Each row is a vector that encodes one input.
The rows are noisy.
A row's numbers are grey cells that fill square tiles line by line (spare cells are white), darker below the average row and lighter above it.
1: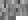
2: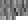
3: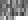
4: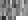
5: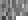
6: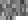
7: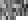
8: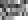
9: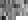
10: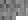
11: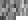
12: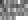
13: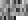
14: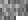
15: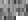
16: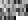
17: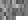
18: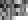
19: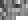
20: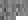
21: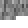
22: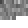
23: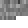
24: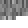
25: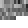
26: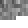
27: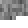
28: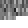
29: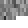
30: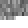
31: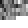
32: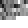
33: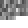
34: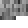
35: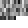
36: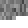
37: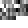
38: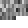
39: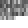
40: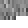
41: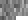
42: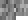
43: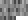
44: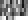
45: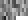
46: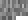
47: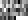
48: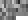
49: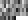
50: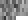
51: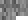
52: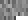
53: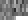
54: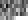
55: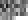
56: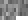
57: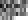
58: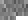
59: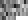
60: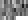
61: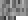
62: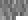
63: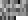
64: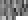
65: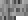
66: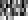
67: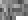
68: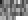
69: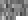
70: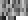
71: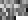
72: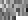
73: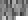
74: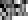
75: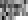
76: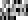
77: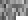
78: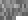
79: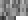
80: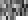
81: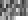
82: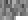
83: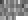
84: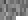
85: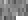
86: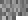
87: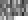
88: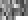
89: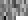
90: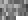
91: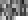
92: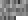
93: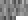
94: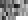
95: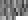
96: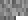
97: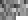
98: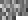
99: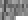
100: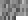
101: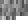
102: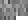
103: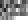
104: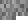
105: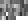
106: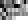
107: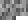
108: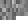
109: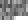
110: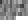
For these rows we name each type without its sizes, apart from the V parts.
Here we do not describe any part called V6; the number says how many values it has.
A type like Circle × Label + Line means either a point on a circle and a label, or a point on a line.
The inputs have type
(Label + Tree) × V6.
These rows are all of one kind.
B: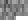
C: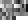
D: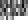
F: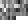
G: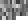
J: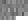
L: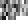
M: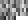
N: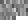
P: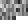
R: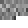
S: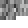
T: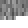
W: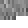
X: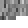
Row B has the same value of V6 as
G, L, P and S.
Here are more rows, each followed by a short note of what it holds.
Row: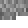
a label and a value of V6
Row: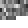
a node of a tree and a value of V6
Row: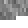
a node of a tree and a value of V6
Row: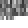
a label and a value of V6
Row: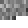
a label and a value of V6
